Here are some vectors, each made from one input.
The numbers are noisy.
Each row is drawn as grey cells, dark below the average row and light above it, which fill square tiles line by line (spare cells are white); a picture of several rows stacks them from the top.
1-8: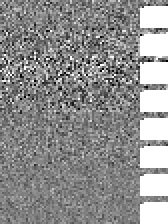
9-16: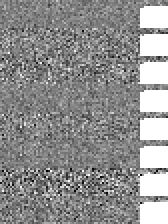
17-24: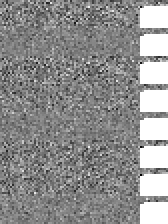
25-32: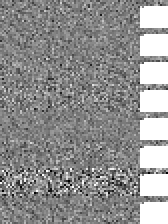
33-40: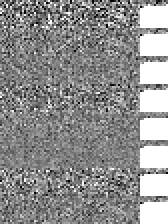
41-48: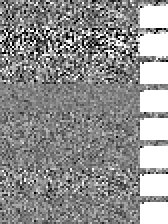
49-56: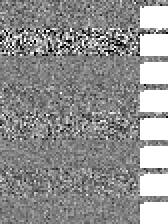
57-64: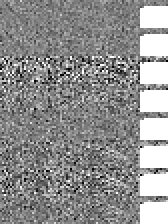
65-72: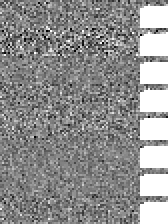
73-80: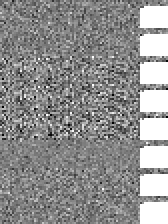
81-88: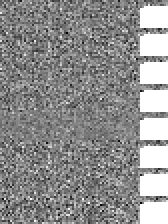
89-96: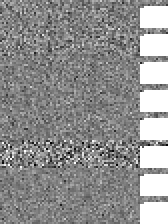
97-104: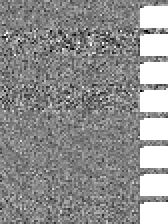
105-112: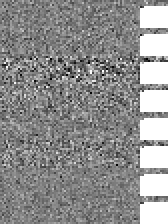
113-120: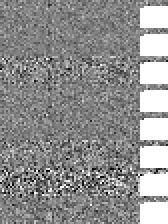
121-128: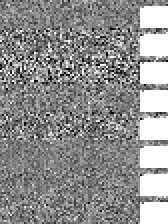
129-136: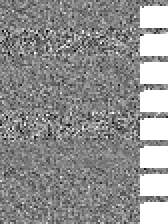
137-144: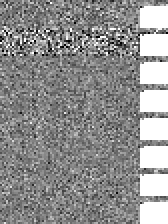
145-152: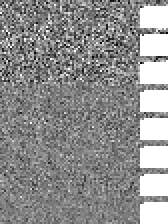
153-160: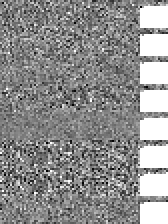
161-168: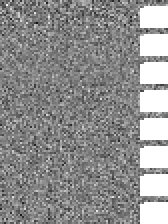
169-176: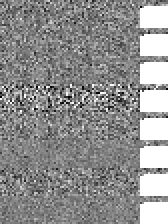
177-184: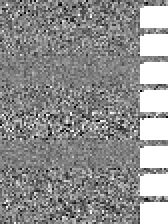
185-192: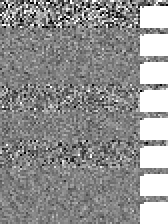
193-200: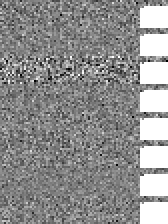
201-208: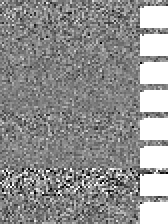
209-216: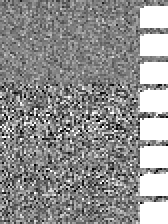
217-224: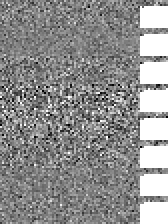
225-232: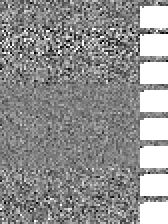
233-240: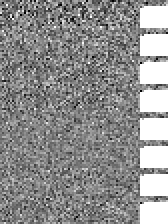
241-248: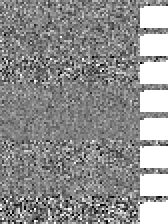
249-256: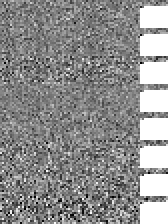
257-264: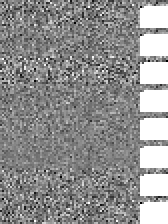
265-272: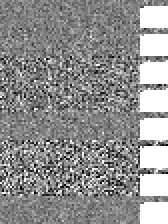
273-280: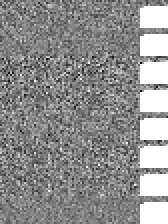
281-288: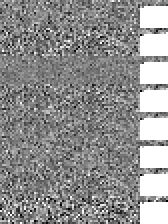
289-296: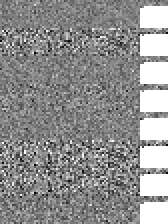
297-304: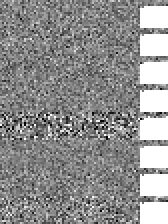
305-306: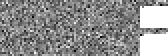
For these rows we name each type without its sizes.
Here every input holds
either a point on a circle, or a fixed value, or a node of a tree.
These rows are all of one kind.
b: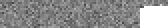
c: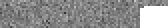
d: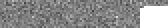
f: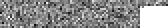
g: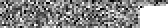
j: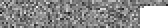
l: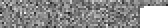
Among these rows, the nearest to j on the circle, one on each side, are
b and l.
